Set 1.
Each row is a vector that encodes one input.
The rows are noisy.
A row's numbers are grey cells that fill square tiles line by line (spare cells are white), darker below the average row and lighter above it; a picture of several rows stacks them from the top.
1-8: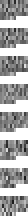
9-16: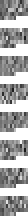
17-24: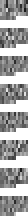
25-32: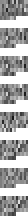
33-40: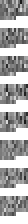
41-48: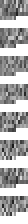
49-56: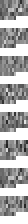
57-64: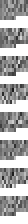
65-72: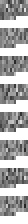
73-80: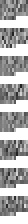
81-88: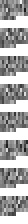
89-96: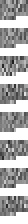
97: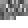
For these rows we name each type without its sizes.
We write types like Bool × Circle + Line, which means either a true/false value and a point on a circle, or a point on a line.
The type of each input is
Bool × Bool × Bool + Tree + Unit.
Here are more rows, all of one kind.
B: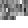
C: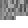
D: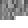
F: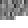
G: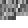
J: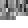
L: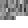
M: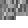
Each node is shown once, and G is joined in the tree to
M.
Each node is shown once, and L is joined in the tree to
B, C and J.
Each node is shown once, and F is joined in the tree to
D.
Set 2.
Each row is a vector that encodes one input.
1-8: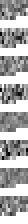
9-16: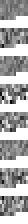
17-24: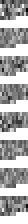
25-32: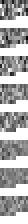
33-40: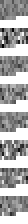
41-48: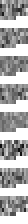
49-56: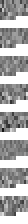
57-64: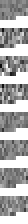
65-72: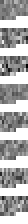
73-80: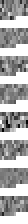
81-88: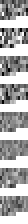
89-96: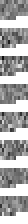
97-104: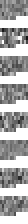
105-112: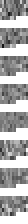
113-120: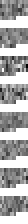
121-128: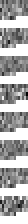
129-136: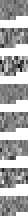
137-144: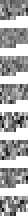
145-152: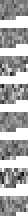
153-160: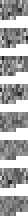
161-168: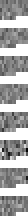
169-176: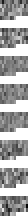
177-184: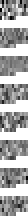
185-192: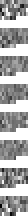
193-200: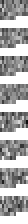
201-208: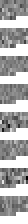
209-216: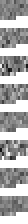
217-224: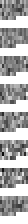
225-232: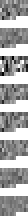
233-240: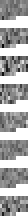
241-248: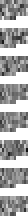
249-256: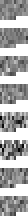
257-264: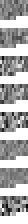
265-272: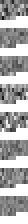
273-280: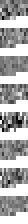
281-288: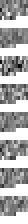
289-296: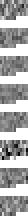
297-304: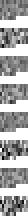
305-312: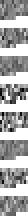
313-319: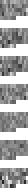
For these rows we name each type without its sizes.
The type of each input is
Circle + Line.
